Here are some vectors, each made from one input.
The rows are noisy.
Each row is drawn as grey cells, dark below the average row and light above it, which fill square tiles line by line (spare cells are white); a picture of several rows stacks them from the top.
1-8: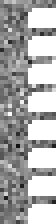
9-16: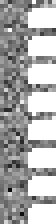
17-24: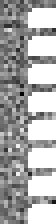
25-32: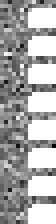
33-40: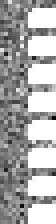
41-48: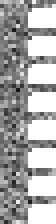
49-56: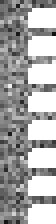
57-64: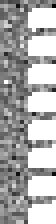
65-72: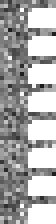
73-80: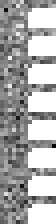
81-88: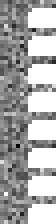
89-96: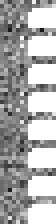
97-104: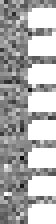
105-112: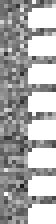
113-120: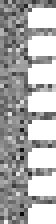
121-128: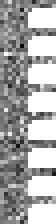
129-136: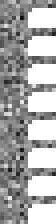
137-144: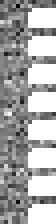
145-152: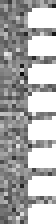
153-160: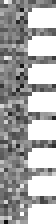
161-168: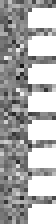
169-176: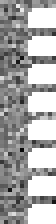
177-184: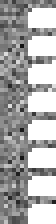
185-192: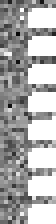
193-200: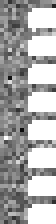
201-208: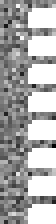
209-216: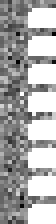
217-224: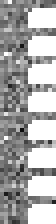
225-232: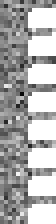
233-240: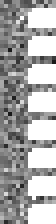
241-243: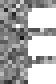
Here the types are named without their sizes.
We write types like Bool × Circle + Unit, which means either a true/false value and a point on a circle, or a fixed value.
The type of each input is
(Bool × Bool × Bool × Bool + Line × (Tree + Unit)) × (Line + Tree).
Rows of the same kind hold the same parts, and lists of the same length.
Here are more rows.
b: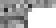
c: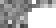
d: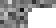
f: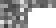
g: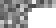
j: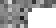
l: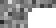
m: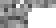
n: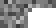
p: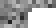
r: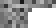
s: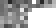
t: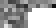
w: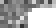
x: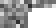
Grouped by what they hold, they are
b, m
c, g, s, w
d, j, l, p, r
f
n, t
x

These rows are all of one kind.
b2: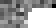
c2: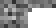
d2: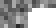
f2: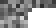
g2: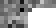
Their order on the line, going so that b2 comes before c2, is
f2, b2, c2, g2, d2.
